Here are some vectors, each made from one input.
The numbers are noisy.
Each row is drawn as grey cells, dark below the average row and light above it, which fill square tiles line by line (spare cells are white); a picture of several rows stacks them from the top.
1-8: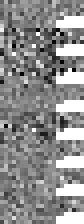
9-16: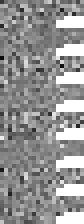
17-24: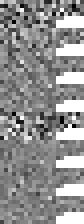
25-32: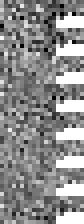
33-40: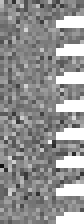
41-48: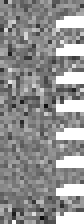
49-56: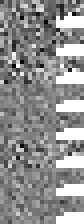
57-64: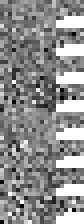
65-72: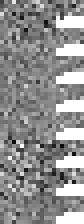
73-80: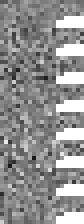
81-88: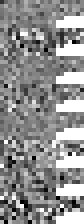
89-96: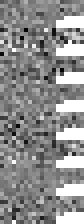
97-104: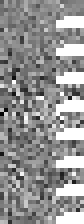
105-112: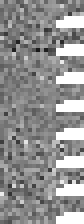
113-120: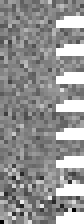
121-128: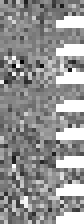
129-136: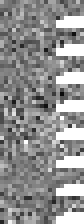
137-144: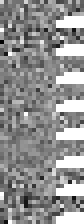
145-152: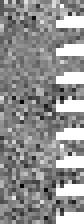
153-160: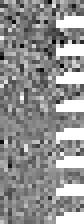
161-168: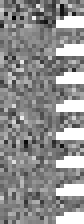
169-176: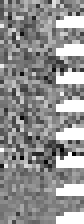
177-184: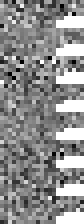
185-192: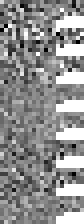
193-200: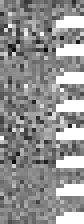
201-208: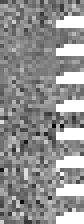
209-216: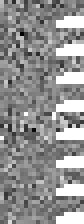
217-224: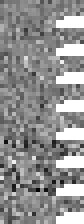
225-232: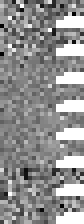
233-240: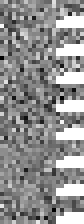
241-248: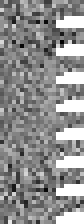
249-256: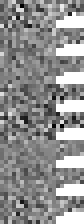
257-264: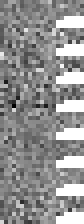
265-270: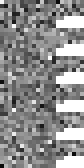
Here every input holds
either a point on a 6-point line, or a list of up to three points on a 7-point line.
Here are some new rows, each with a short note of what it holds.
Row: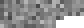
a list of three items
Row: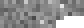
a list of one item
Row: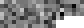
a point on a 6-point line
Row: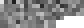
a list of three items
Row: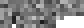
a point on a 6-point line
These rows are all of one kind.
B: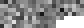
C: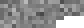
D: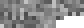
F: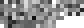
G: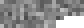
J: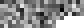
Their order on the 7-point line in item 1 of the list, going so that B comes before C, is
B, C, D, G, J, F.
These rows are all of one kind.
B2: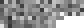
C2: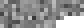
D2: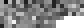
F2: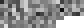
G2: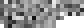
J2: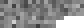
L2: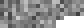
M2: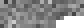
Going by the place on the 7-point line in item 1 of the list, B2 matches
C2 and G2.
